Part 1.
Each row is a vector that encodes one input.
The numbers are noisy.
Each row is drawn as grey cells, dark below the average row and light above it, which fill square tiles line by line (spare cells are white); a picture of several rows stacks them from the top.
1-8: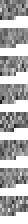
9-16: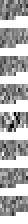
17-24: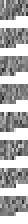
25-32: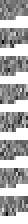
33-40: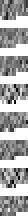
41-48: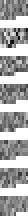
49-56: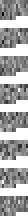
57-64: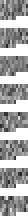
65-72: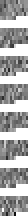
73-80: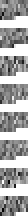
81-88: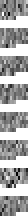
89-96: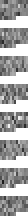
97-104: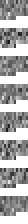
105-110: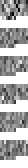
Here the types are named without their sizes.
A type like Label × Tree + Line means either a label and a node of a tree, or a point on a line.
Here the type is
List(Line).
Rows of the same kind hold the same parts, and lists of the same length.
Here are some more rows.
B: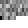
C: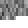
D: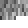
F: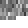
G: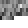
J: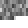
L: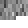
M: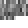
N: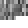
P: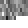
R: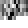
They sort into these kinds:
B, D, G, L
C, F, J
M, N, P
R

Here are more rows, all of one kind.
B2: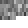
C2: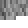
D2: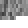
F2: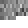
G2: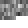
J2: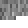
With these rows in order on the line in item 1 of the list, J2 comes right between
B2 and G2.
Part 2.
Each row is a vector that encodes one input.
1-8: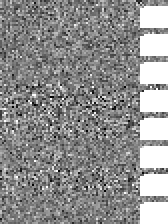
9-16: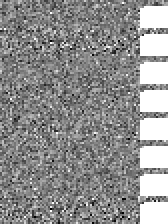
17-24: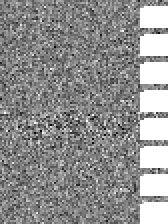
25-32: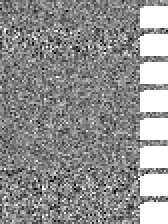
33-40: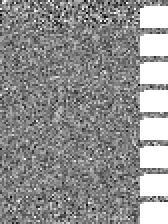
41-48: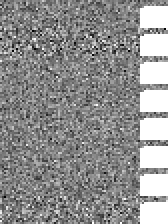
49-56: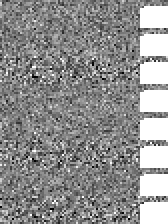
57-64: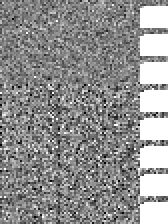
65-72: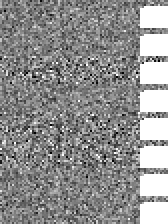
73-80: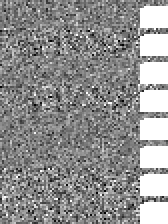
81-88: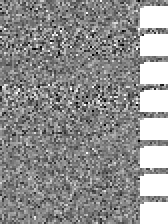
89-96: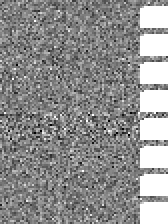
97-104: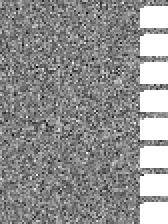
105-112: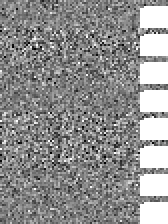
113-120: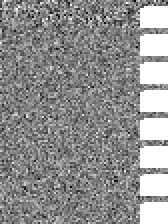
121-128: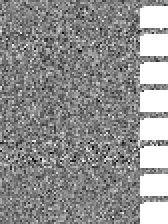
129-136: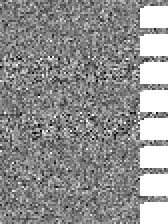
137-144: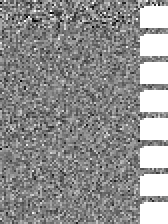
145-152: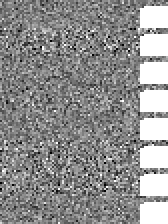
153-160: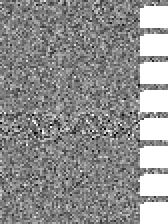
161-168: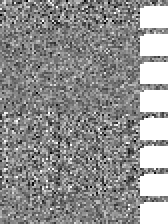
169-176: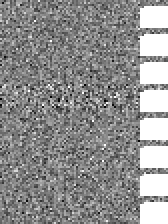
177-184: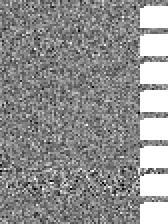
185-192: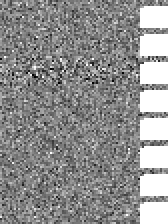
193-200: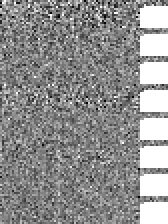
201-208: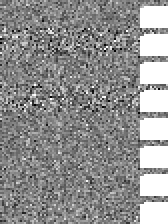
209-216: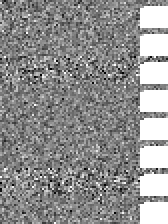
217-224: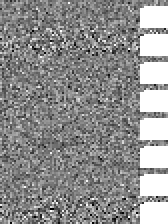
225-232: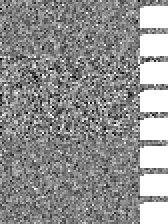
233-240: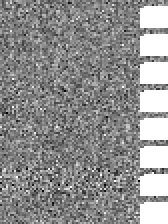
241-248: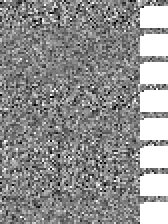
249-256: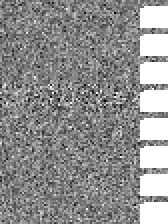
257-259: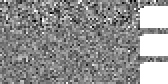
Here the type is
Circle6 × Line17 + Line8.
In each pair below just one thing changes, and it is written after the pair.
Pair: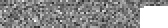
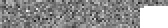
the place on the 6-point circle
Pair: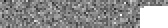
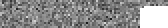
the place on the 6-point circle
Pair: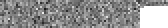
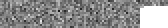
the place on the 17-point line
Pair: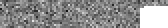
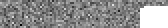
the place on the 6-point circle
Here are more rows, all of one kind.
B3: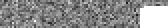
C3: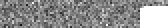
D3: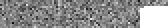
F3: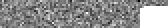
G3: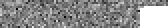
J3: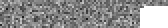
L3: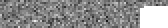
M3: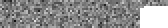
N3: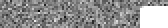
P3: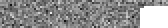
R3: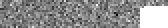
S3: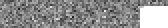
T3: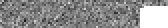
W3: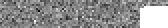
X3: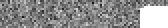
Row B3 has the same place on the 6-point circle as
L3, N3, S3 and T3.
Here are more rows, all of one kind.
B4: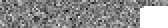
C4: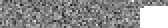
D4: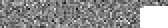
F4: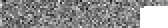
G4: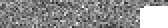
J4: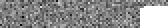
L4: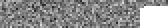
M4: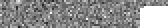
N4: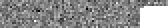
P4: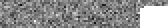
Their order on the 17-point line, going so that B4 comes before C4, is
M4, B4, F4, J4, P4, C4, L4, G4, N4, D4.
